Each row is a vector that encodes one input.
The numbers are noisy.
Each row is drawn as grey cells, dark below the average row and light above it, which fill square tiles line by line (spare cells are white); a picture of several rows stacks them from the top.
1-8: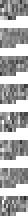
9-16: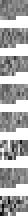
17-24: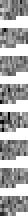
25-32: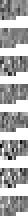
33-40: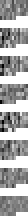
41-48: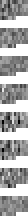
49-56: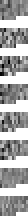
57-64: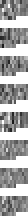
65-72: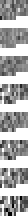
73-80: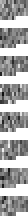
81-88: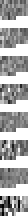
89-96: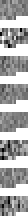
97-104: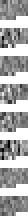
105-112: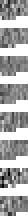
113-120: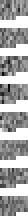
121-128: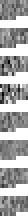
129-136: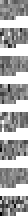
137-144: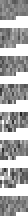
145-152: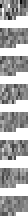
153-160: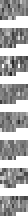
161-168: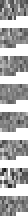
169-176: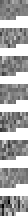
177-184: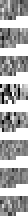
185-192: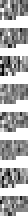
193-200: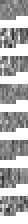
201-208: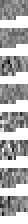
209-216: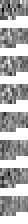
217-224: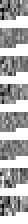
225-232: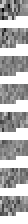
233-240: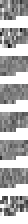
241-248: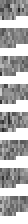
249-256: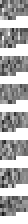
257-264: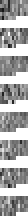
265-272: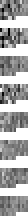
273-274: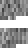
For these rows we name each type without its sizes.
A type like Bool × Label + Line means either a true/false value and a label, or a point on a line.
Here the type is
Bool × Circle × List(Line) × (Tree + Unit).
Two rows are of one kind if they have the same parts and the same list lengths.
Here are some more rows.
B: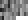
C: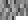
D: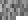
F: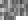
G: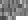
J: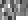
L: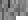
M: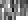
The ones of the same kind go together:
B
C
D
F, J
G, M
L

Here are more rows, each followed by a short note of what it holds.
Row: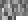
a point on a circle, a node of a tree and a true/false value, together with the empty list
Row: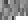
a point on a circle and a true/false value, together with the empty list
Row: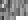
a point on a circle, a node of a tree and a true/false value, together with the empty list
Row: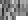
a point on a circle, a node of a tree and a true/false value, together with a list of two items
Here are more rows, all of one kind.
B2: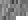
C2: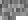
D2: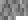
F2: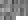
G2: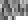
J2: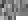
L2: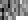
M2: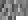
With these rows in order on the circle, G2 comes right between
B2 and D2.
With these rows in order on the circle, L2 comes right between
B2 and C2.
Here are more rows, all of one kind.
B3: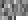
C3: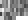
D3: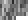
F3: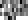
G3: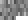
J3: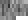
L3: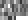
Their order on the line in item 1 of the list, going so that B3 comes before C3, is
D3, L3, B3, F3, J3, G3, C3.
